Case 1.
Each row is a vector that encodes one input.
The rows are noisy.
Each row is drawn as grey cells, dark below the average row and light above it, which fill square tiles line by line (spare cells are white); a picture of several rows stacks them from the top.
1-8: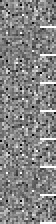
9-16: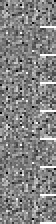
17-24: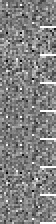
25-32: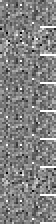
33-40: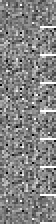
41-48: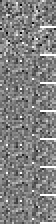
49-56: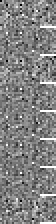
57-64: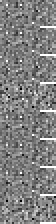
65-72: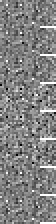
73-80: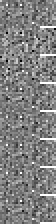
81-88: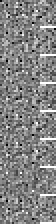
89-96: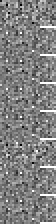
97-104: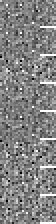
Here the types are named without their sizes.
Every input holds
either a point on a circle, or a point on a line.
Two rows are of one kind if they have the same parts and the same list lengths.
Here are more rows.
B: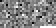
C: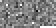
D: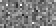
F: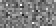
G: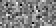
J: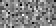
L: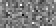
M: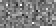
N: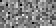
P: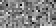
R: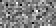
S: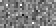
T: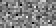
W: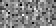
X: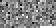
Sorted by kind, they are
B, G, J, N, P, R, T, W, X
C, D, F, L, M, S

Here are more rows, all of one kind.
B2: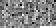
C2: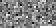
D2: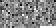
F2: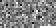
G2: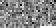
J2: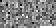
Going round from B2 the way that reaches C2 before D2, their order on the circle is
B2, G2, F2, C2, J2, D2.
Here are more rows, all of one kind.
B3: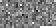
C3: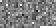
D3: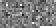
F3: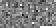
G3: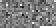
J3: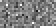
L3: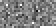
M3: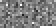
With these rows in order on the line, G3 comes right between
D3 and F3.
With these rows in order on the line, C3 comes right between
B3 and J3.
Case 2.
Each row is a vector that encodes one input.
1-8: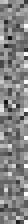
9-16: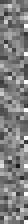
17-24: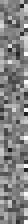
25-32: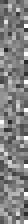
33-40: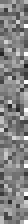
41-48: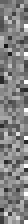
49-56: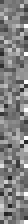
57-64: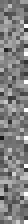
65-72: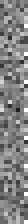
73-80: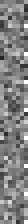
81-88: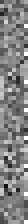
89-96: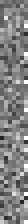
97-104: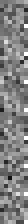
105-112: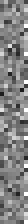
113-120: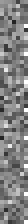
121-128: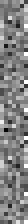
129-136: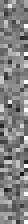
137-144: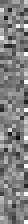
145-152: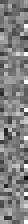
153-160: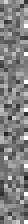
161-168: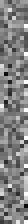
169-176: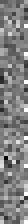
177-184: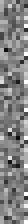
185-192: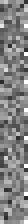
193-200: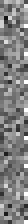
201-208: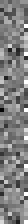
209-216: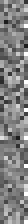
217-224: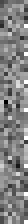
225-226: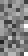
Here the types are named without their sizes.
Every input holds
a point on a line, together with either a fixed value, or a node of a tree.
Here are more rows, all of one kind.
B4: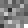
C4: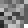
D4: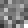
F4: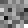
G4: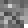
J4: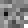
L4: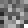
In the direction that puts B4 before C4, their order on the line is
F4, B4, C4, D4, L4, J4, G4.
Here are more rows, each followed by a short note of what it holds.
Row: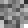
a point on a line
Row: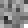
a point on a line
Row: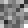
a point on a line
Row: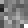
a point on a line and a node of a tree
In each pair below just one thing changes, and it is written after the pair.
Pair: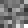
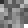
the node of the tree
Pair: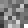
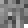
the node of the tree
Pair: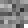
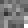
the node of the tree
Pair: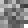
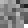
the place on the line
